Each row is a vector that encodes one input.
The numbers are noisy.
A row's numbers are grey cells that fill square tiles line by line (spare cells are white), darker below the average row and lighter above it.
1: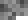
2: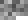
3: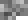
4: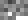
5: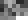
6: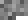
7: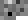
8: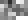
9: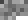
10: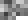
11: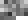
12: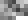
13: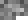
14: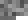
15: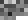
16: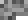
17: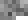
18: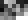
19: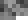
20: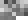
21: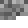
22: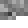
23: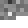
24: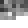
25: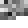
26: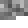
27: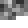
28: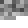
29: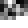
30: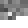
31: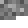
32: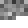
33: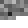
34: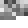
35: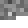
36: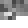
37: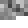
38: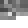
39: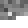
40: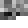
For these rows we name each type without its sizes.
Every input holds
a point on each of two lines and a true/false value.
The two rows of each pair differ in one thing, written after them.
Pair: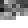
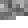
the true/false value
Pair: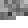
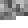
the place on one of the two lines
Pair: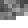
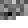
the true/false value
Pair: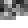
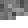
the place on one of the two lines
